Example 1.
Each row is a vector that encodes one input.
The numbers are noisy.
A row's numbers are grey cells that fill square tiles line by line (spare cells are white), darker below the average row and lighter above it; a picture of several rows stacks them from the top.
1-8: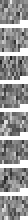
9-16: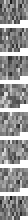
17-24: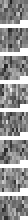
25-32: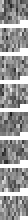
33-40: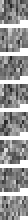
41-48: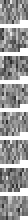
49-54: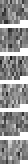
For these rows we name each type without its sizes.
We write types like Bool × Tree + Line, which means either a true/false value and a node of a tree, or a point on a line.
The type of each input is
Bool × Bool × Bool × Bool.
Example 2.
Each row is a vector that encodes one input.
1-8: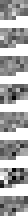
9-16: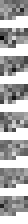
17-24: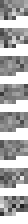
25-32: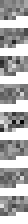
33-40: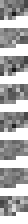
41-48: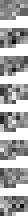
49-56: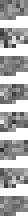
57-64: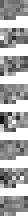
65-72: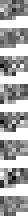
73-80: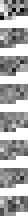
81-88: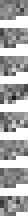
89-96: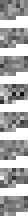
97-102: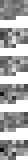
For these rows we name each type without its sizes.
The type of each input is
Bool × Bool × Bool.
